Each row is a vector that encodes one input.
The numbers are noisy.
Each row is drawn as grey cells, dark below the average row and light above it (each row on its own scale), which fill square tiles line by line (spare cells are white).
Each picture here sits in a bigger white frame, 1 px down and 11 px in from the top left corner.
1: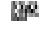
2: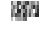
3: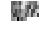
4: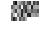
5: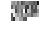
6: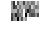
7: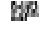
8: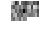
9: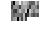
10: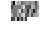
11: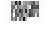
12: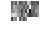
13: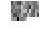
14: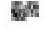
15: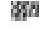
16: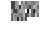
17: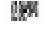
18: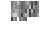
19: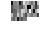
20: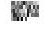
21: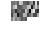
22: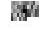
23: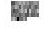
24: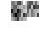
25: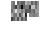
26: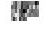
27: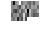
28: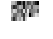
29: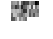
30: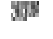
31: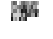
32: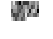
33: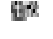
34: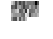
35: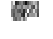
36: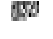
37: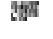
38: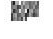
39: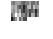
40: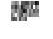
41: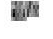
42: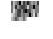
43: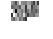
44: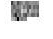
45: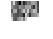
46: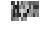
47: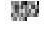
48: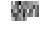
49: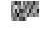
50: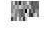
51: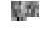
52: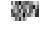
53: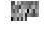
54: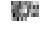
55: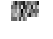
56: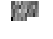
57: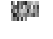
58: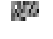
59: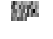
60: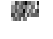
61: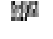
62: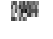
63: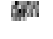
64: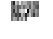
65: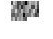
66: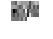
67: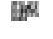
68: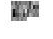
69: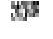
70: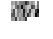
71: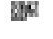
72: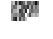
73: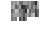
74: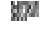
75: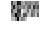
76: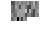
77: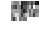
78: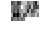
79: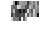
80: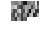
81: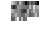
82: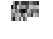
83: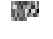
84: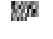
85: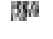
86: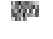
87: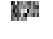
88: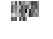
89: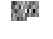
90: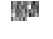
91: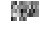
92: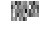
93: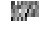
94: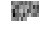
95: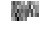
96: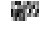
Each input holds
a point on a 5-point line, together with either one of 7 labels, or a node of a 7-node tree.
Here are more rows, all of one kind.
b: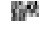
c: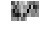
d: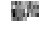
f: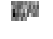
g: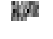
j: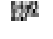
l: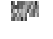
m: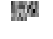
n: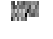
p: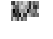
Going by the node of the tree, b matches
c, f, g and p.
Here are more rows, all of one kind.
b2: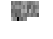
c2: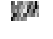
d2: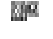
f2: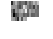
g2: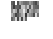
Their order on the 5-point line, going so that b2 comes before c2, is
f2, b2, g2, c2, d2.
